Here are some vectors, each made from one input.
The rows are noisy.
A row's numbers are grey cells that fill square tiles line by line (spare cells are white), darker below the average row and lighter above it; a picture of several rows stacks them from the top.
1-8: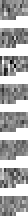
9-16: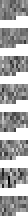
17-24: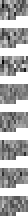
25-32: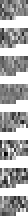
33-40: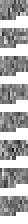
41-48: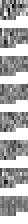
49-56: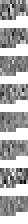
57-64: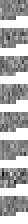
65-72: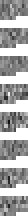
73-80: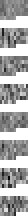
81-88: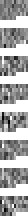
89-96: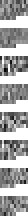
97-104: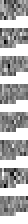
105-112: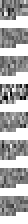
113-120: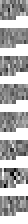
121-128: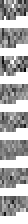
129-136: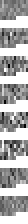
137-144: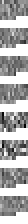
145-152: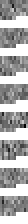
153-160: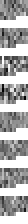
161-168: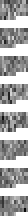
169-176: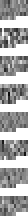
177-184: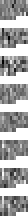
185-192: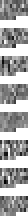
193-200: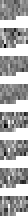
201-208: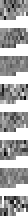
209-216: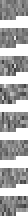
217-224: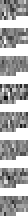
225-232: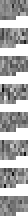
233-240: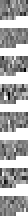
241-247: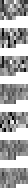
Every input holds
either one of 8 labels and a point on a 9-point line, or two labels (each one of 9).
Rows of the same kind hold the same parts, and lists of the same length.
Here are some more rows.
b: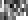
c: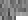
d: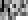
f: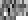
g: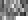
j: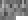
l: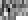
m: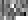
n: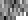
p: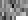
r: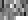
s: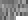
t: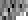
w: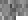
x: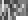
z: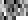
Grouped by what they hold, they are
b, c, j, l, s, t, w, x, z
d, f, g, m, n, p, r

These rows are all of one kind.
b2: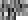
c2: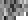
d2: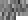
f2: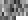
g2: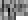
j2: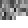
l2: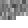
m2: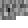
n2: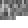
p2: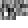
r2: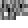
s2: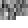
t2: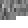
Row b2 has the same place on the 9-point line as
d2, f2, p2 and t2.
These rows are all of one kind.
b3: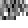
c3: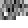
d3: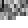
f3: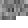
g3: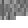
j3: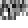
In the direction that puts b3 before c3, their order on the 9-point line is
d3, j3, b3, f3, c3, g3.
